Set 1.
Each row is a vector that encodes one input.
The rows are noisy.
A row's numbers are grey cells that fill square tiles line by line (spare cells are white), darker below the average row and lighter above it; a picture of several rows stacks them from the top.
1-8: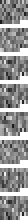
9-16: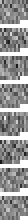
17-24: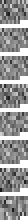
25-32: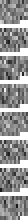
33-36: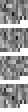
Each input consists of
three true/false values.
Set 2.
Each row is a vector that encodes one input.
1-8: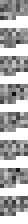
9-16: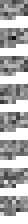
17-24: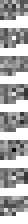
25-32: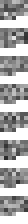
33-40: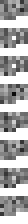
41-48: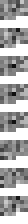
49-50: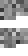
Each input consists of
four true/false values.
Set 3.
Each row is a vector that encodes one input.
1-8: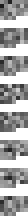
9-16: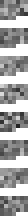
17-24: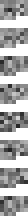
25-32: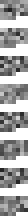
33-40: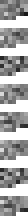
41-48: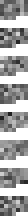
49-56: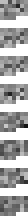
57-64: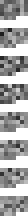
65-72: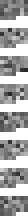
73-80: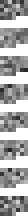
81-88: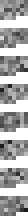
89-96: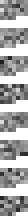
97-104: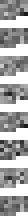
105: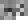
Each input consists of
a point on a 19-point line.
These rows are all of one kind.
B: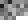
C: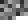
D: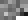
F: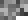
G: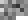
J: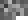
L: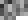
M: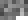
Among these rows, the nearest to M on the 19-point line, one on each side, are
J and L.
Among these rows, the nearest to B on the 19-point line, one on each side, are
G and L.
